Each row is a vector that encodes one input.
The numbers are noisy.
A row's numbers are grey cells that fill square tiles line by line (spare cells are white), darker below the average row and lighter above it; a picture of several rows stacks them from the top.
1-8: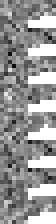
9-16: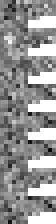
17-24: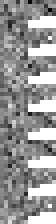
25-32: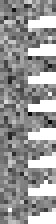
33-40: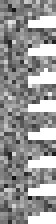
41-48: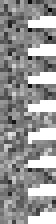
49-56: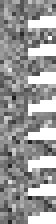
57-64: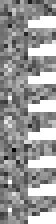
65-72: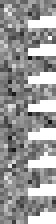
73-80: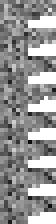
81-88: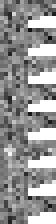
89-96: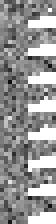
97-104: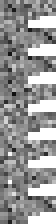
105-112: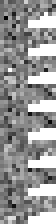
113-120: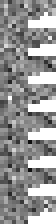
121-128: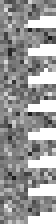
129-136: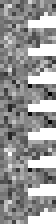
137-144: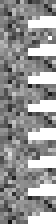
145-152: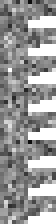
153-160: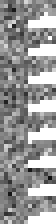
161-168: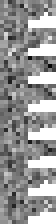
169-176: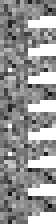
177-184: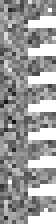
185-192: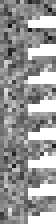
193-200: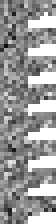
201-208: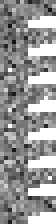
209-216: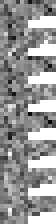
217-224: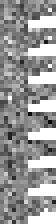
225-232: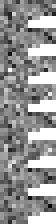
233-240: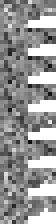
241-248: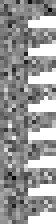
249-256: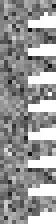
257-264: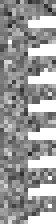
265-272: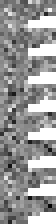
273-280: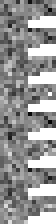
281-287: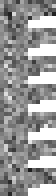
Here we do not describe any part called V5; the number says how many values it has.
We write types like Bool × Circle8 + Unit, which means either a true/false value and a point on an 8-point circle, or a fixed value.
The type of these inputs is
(Circle10 × V5 + Unit) × (Circle11 + Unit).
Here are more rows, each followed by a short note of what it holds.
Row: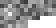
a point on a 10-point circle, a point on an 11-point circle and a value of V5
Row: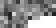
a fixed value
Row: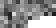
a fixed value
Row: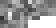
a point on a 10-point circle, a point on an 11-point circle and a value of V5
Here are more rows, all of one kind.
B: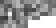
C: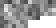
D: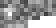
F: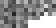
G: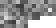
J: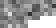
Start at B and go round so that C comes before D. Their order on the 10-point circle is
B, F, J, C, G, D.
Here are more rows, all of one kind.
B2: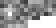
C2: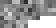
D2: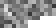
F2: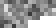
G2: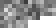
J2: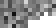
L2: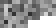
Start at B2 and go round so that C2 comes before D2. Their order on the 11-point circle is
B2, J2, L2, C2, G2, F2, D2.
